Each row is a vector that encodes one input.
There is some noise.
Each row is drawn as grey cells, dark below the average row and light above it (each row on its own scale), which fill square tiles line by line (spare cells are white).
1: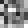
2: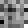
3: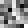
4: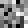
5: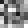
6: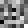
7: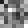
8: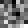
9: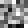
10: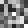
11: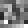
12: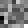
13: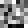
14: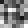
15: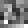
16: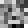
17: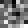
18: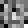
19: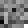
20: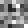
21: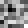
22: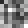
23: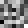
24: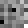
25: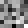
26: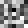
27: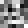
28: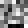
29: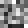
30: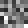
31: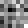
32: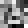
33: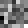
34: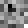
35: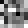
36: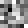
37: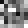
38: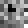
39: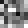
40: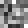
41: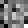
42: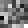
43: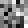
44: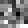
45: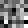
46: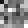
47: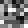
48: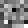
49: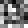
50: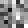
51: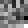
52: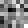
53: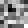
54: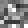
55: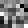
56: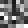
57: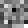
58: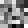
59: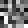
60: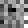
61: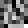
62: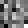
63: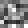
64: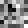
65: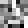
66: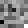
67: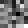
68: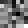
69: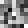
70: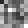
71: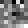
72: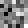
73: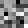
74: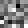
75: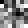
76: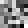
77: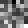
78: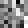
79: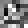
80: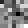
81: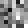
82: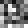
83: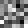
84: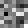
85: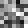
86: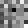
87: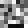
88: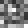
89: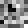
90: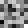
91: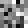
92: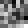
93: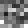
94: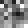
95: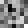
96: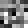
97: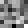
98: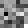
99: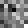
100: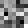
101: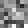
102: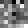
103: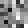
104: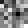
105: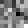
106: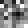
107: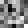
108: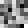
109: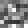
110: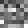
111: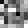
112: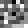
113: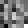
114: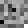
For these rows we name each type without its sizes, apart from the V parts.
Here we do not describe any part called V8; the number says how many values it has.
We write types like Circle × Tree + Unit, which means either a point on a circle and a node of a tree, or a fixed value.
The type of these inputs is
Line × (Line + V8).
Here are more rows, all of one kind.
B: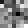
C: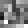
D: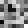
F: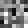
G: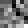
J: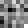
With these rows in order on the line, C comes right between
F and G.
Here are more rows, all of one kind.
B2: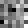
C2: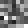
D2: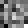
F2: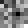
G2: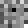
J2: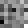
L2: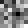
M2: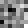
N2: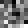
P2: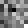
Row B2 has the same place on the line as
G2, J2, M2 and P2.
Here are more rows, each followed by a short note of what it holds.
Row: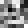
a point on a line and a value of V8
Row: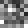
a point on each of two lines
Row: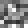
a point on each of two lines
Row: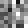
a point on each of two lines
